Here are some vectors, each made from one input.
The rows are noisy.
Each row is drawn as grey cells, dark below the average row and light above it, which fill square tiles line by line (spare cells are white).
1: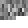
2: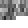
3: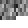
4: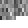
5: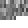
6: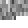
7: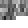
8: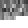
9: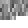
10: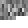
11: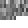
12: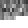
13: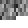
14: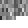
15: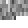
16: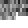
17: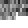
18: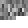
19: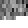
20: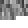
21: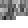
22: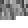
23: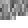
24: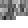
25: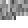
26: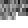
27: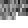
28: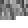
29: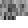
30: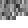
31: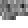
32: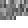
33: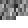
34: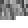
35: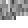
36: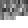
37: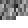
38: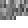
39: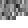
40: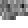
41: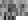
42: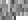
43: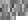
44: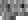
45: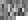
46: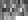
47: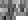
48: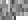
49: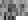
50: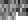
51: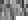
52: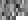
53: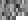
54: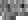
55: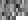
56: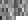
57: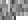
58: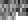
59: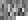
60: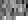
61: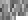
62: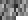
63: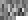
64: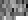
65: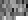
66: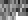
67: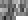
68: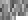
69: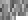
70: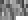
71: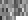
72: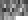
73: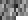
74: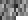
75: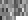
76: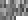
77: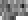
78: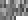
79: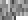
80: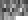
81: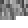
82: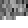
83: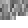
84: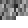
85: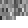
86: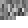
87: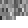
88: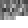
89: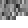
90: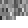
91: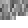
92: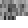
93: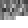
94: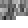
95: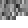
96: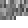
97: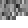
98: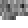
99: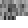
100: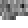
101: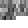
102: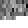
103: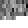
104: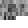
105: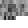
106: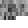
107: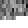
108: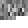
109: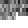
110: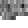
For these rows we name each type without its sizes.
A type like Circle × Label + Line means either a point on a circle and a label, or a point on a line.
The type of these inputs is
Line.
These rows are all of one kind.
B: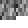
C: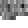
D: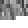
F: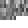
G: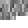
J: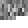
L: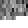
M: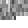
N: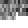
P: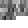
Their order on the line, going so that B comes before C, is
B, J, G, M, F, P, C, D, L, N.
